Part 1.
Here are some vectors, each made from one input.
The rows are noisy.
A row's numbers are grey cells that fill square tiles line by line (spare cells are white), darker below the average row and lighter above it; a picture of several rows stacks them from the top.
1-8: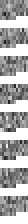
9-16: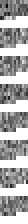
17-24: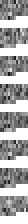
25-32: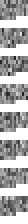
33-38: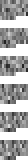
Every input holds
a point on an 8-point circle.
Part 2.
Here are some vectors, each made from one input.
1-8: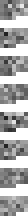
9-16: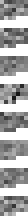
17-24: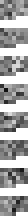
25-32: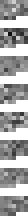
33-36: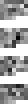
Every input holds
a node of an 8-node tree.
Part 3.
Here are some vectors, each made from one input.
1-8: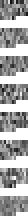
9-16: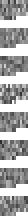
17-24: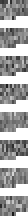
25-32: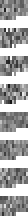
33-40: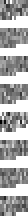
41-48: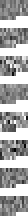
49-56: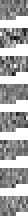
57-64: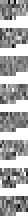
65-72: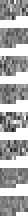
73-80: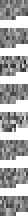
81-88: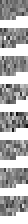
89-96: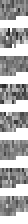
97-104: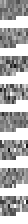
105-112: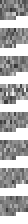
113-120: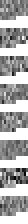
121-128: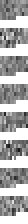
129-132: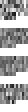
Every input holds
a point on a 13-point circle.
